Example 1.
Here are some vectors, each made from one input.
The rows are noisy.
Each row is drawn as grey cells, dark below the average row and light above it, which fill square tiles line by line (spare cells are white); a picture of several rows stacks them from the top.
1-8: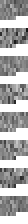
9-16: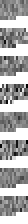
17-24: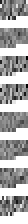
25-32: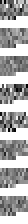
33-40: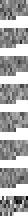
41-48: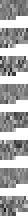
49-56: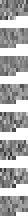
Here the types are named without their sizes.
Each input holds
a node of a tree.
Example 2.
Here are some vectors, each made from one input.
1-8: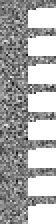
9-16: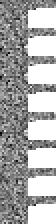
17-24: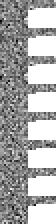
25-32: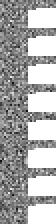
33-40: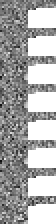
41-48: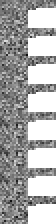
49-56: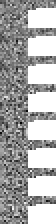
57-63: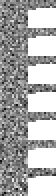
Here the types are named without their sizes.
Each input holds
a point on a circle.
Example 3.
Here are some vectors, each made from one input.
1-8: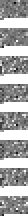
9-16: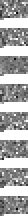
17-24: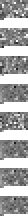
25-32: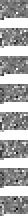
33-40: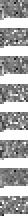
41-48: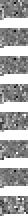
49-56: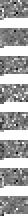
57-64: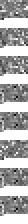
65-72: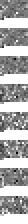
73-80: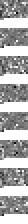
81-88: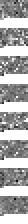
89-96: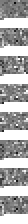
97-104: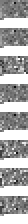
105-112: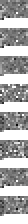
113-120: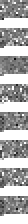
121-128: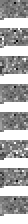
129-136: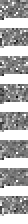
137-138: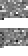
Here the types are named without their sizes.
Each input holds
a point on a circle.
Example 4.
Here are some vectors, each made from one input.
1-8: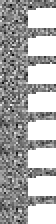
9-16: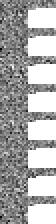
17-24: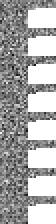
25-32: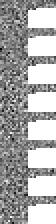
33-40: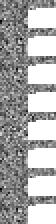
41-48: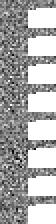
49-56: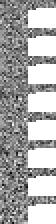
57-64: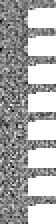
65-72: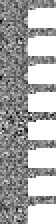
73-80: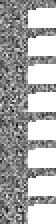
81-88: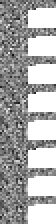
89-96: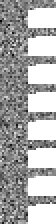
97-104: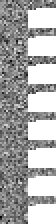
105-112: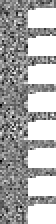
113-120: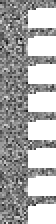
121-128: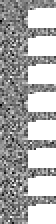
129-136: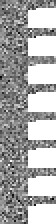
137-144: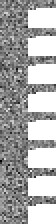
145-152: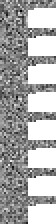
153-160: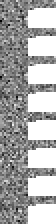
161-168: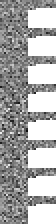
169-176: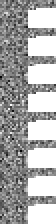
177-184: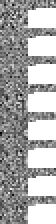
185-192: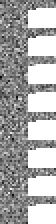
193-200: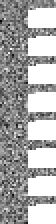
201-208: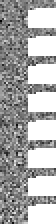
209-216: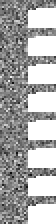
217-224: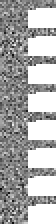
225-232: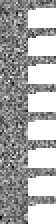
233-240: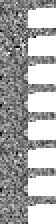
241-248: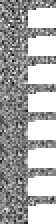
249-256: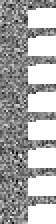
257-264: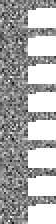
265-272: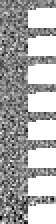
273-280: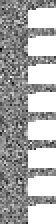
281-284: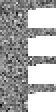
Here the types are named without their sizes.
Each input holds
a point on a circle.
